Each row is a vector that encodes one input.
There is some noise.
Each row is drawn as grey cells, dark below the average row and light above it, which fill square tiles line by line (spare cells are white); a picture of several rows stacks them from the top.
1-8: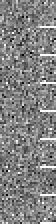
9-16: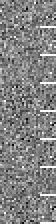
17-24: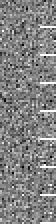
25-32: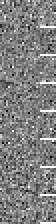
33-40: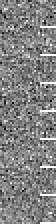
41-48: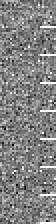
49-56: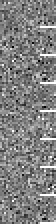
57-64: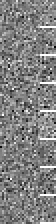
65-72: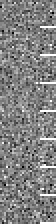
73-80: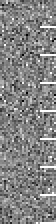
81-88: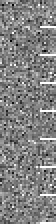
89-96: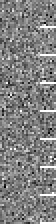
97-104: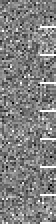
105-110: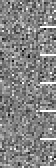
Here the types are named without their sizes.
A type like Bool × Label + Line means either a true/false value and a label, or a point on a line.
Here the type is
Line × Line × (Tree + Unit).
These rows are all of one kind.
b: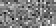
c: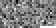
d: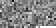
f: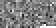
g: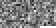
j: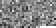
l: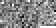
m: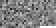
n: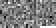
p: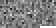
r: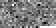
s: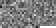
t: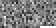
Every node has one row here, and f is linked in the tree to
j.
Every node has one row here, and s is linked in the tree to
g, p, r and t.
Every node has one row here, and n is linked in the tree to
b, c and p.
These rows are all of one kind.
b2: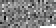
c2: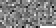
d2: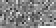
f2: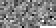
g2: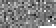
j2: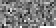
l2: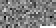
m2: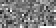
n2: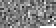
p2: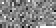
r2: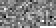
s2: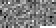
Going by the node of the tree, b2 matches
g2 and n2.
